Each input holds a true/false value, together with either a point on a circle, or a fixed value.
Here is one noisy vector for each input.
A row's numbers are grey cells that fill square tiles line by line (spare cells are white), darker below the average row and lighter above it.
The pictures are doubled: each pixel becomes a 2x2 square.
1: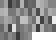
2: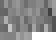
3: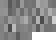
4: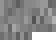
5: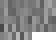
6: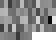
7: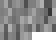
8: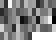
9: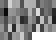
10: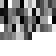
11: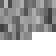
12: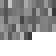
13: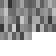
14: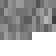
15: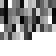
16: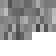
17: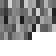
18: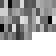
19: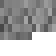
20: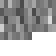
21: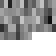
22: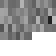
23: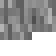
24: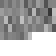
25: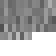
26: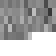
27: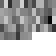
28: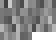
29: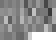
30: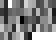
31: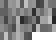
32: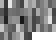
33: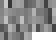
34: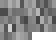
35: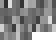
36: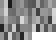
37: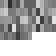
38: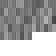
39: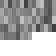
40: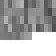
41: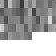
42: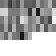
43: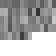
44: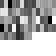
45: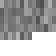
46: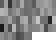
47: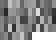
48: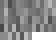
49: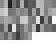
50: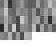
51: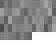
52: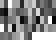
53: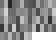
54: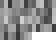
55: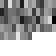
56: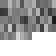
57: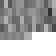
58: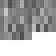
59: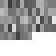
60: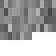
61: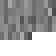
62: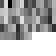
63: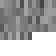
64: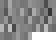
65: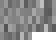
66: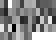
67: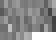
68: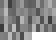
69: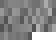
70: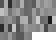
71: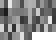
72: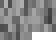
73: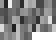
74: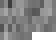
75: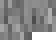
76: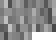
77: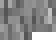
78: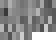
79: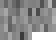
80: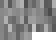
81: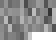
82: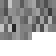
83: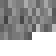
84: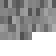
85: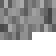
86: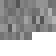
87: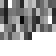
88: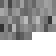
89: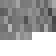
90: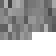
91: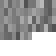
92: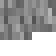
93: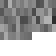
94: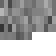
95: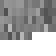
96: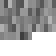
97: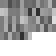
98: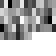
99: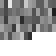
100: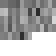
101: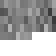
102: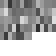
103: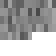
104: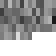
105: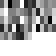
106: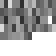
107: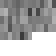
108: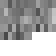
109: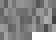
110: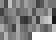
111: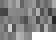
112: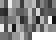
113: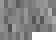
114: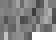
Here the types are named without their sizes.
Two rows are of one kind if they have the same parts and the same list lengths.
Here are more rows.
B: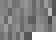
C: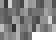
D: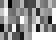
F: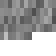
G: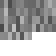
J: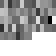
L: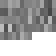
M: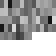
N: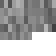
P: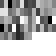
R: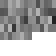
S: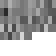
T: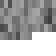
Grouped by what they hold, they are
B, D, F, G, J, L, M, N, P, R, S, T
C

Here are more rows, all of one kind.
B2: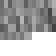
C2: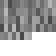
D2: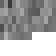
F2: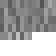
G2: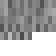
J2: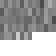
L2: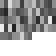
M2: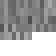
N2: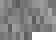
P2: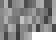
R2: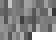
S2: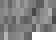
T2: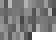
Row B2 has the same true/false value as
L2 and P2.
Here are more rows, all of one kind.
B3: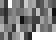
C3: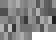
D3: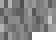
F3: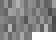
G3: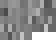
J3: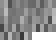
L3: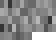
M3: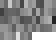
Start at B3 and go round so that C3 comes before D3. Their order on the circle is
B3, L3, F3, C3, M3, J3, D3, G3.
